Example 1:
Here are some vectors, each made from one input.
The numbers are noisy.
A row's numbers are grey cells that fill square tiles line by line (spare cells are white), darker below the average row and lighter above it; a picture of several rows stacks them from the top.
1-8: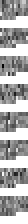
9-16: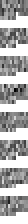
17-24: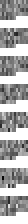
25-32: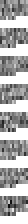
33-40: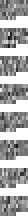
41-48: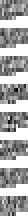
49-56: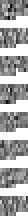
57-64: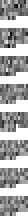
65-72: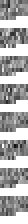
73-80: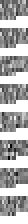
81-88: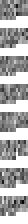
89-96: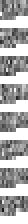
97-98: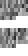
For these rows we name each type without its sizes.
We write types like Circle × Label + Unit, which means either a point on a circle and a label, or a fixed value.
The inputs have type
Label × (Label + Line).
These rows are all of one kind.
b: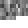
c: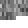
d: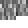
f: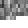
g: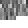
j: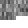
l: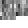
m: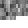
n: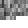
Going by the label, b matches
f, m and n.
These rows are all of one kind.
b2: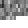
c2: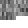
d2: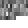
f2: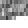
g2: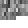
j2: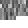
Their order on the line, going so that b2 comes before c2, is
g2, d2, b2, f2, c2, j2.
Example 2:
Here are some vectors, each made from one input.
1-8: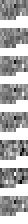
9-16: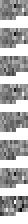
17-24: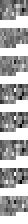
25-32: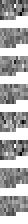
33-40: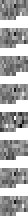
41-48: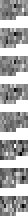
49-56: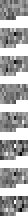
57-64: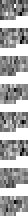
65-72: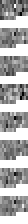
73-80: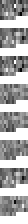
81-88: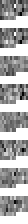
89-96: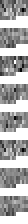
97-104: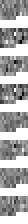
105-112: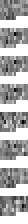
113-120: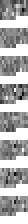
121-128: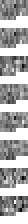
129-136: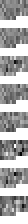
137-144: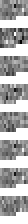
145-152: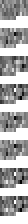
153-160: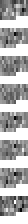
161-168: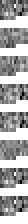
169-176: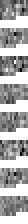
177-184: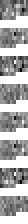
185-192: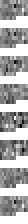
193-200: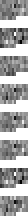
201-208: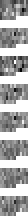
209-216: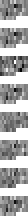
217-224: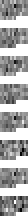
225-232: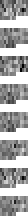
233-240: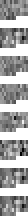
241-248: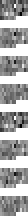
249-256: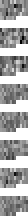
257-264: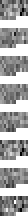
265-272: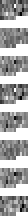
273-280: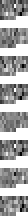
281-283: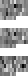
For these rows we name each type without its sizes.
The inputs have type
Bool × Line + Label.
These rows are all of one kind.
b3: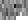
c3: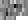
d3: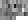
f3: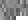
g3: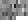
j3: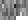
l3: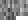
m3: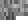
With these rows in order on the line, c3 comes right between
d3 and g3.
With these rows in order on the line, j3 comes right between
b3 and l3.
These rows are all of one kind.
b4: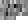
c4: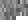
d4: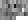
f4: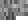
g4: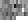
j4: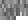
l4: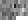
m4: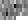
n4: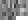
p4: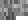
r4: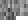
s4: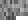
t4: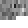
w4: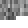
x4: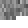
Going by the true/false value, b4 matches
c4, j4, m4 and x4.
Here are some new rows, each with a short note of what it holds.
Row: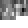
a label
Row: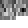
a label
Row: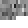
a point on a line and a true/false value
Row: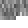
a point on a line and a true/false value
